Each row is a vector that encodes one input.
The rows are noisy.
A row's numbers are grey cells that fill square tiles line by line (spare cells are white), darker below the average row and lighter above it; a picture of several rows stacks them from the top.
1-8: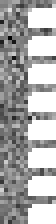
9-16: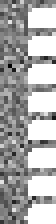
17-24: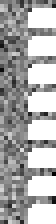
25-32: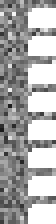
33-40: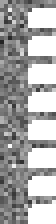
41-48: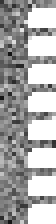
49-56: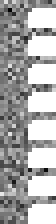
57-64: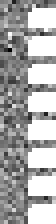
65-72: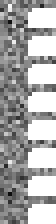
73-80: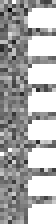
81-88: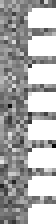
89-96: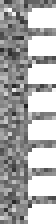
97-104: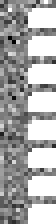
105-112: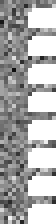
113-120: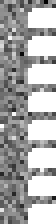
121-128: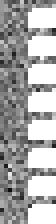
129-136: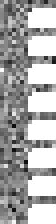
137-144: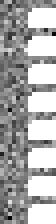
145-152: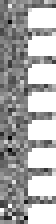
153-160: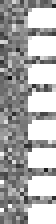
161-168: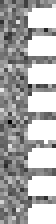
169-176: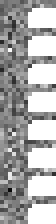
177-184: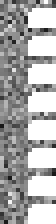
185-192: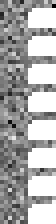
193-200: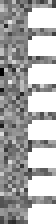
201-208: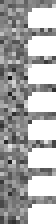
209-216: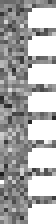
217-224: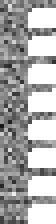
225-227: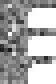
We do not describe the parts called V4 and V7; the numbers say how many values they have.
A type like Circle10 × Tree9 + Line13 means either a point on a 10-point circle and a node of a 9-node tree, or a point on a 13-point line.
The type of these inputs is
(Bool × Circle8 + Tree9) × V4 × V7.
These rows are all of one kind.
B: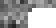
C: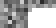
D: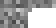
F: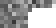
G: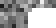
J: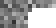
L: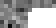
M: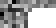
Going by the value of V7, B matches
J and L.
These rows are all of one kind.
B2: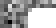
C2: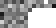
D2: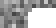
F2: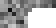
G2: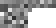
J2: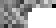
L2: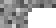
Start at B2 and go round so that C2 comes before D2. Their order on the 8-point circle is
B2, C2, J2, G2, L2, D2, F2.
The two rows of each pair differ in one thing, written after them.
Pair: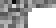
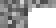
the value of V7
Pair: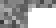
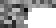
the value of V4
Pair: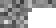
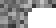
the node of the tree
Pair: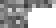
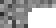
the value of V4
